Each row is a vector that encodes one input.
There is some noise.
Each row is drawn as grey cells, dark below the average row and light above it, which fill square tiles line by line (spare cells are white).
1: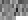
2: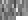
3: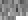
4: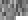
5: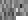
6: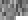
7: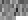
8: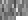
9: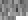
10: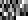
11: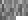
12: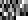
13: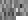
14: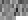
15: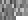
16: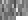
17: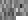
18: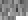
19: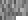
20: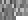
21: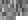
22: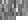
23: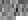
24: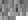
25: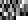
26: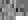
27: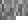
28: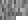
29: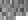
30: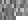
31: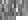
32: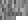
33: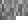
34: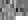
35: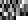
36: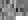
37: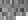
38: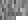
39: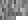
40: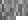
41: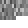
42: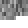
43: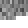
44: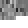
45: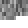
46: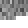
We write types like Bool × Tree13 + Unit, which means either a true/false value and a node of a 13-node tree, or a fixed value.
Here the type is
Bool × Label5 + Unit.
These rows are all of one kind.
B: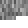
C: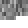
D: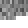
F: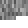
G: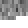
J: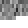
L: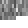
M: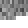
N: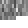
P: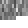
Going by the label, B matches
F and J.
